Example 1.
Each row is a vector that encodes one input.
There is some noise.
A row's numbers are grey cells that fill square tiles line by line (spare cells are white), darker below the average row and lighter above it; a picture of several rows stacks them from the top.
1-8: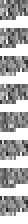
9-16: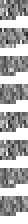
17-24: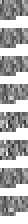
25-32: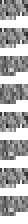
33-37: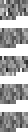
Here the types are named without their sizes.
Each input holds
a point on a line.
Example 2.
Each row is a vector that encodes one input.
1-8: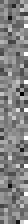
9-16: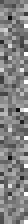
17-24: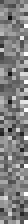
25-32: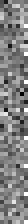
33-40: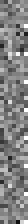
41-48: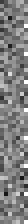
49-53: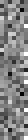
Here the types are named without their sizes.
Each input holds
a point on a line.
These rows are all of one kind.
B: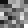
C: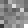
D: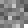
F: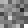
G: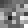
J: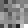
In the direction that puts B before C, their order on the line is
G, B, J, C, D, F.
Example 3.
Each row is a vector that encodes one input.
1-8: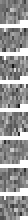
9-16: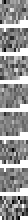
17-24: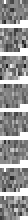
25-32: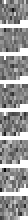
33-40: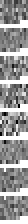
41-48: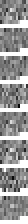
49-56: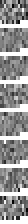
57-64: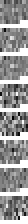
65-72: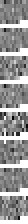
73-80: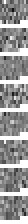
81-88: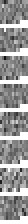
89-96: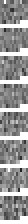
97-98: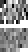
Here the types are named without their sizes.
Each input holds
either a point on a circle, or a fixed value.
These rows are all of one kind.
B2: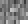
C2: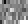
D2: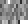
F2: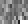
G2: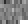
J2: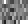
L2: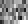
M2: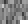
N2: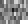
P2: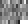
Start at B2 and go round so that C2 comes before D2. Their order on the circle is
B2, C2, G2, M2, F2, D2, P2, N2, J2, L2.
